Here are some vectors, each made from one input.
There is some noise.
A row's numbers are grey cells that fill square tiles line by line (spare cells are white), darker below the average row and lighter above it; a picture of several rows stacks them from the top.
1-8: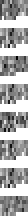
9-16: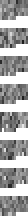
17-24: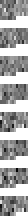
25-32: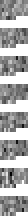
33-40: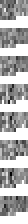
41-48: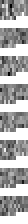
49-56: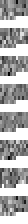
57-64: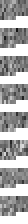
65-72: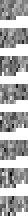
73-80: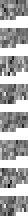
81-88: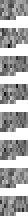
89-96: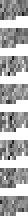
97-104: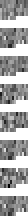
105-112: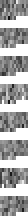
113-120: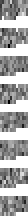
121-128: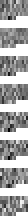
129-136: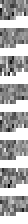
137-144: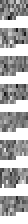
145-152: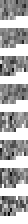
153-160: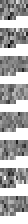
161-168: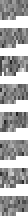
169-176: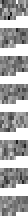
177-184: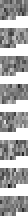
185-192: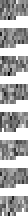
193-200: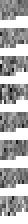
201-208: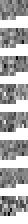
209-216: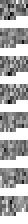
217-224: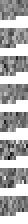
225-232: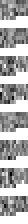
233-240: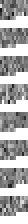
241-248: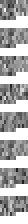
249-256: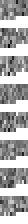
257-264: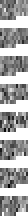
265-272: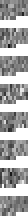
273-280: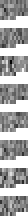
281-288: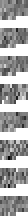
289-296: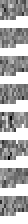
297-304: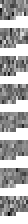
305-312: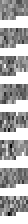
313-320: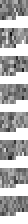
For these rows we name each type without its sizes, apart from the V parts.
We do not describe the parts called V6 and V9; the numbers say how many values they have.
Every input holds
either a point on a circle, a value of V6 and a value of V9, or a fixed value, or a node of a tree.
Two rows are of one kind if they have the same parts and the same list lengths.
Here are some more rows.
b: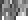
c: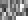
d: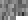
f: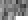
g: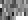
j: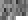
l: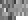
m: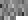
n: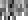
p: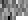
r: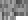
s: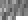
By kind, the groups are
b, g, l, n, p
c
d, f, j, m, r, s

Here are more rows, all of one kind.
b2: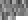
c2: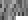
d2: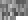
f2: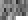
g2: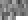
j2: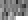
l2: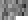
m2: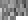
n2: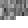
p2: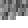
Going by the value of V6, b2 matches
j2 and p2.
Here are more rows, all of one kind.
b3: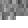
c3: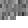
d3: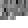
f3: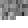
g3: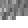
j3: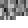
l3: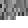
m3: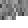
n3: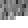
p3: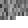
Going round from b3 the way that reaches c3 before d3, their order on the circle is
b3, c3, m3, l3, p3, j3, d3, n3, f3, g3.
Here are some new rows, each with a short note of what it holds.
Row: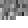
a point on a circle, a value of V6 and a value of V9
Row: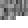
a point on a circle, a value of V6 and a value of V9
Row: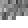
a point on a circle, a value of V6 and a value of V9
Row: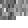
a node of a tree
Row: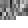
a fixed value
